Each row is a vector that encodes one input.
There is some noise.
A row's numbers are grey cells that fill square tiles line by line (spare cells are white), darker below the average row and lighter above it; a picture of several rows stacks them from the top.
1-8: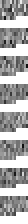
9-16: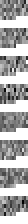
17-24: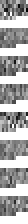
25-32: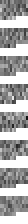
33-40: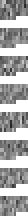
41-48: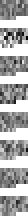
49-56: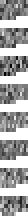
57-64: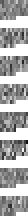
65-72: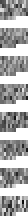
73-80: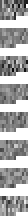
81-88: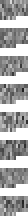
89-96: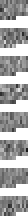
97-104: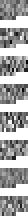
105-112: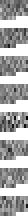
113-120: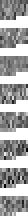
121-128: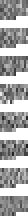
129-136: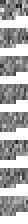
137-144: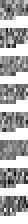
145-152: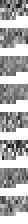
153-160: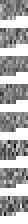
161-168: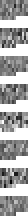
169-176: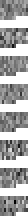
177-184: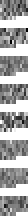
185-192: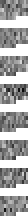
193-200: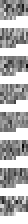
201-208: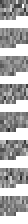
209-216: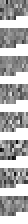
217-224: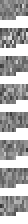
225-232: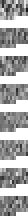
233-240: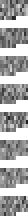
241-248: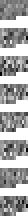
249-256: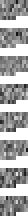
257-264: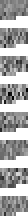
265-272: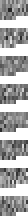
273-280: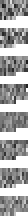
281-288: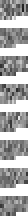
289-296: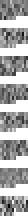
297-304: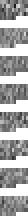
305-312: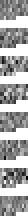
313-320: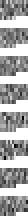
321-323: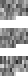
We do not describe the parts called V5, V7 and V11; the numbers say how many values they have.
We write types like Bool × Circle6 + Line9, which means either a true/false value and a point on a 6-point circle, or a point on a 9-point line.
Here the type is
(Label6 + Tree13) × (Line4 × V5 × V11 + V7).
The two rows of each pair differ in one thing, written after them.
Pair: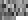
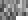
the node of the tree
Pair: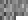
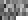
the value of V5
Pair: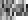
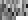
the node of the tree
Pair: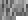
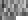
the place on the 4-point line
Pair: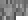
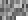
the place on the 4-point line
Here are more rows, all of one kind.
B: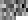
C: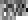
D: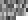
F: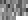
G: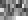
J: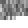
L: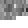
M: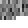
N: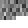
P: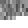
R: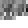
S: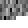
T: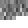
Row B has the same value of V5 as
F, J and L.
